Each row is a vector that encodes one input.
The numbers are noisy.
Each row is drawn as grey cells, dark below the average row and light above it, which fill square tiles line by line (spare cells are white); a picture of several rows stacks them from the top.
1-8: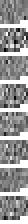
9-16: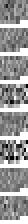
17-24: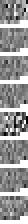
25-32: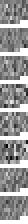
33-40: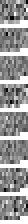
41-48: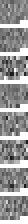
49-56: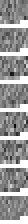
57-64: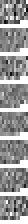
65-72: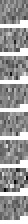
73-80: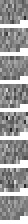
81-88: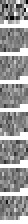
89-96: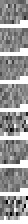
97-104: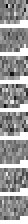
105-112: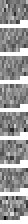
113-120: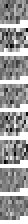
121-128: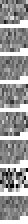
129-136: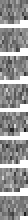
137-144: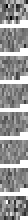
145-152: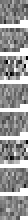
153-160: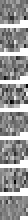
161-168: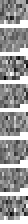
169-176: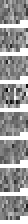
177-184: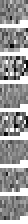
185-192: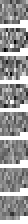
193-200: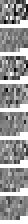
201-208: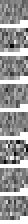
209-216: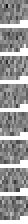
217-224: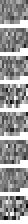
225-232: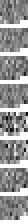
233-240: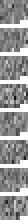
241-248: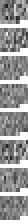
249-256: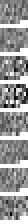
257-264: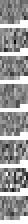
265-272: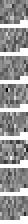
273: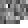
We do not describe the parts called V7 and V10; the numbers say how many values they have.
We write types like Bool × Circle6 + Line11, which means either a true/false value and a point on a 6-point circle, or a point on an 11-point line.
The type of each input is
Bool × Bool × Bool + (Line8 + V10) × V7.
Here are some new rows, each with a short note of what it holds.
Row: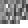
three true/false values
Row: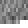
three true/false values
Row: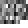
three true/false values
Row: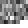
a point on an 8-point line and a value of V7
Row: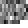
a point on an 8-point line and a value of V7
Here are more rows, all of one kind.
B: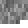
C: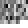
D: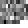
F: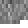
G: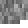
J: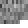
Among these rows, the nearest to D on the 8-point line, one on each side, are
C and J.
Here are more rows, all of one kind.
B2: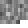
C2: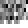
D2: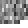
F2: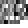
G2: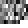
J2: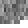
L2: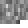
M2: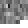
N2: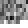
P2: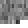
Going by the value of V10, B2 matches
G2, L2, M2 and N2.
